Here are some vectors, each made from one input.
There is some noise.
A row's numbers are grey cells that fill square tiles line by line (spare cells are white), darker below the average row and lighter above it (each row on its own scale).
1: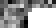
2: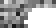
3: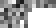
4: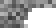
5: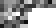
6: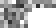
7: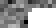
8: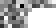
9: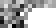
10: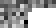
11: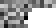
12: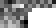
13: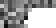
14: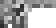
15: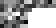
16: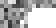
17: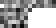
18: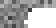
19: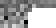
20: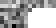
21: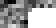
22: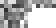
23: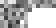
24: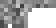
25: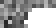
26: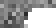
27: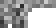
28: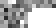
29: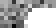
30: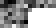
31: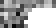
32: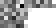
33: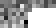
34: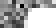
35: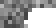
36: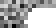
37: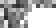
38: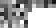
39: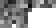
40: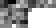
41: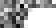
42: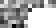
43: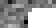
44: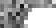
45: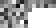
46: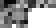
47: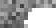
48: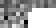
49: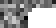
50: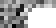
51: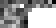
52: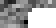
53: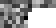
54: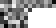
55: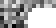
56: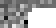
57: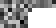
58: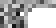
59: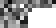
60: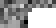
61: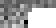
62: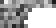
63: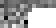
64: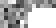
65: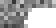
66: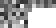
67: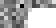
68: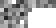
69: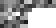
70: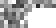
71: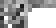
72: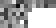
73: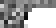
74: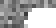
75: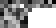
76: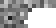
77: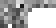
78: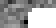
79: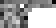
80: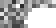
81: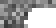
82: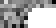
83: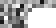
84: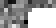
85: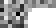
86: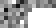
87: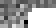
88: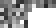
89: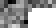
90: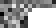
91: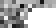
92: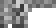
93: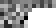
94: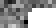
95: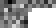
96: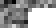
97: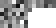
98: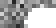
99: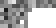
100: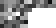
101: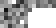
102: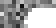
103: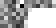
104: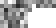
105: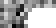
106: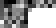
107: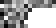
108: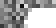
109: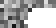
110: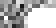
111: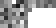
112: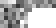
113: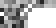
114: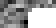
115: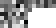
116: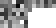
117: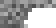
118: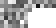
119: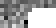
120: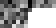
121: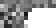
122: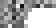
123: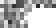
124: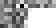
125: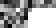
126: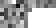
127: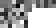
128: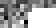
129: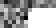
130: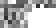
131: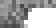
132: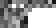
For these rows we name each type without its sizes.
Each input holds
a list of points on a line.
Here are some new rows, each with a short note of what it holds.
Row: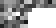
the empty list
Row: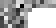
a list of two items
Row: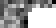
a list of two items
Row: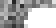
a list of two items
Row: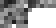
a list of two items
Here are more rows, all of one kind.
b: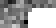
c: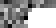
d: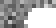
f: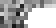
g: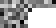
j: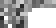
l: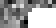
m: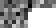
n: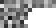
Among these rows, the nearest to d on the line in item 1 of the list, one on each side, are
f and n.
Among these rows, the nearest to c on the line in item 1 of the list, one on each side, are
g and m.
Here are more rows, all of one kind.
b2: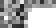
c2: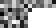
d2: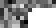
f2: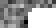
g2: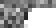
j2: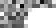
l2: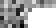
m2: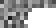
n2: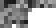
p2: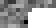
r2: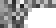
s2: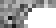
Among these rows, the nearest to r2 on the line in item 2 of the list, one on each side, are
j2 and n2.
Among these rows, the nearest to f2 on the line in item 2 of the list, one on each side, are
b2 and l2.
